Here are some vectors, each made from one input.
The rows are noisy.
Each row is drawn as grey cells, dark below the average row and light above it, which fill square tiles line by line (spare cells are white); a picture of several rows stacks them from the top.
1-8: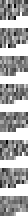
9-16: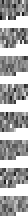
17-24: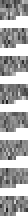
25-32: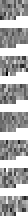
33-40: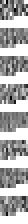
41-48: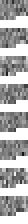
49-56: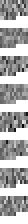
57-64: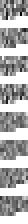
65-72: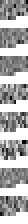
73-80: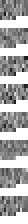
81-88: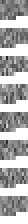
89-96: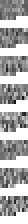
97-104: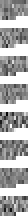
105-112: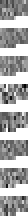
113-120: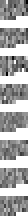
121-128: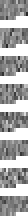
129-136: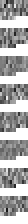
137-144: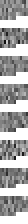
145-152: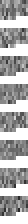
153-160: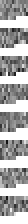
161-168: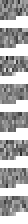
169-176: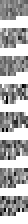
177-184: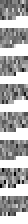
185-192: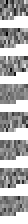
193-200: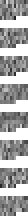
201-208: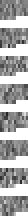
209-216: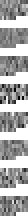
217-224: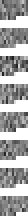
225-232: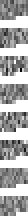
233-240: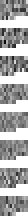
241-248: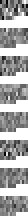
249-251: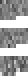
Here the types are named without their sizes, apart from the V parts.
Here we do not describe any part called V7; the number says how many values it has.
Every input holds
a label, together with either a point on a line, or a value of V7.
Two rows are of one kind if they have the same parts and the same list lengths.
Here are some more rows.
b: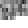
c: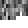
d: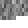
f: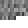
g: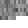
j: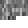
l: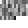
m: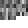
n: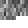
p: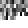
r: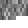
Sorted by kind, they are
b, c, g, l, n
d, f, j, m, p, r

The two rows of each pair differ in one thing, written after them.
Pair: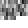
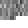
the label
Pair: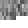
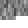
the place on the line
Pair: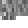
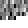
the place on the line
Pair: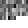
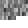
the place on the line
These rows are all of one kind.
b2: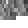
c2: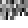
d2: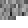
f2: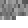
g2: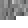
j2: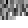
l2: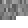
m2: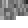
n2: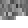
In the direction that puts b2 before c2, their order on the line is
b2, g2, n2, j2, f2, d2, l2, c2, m2.
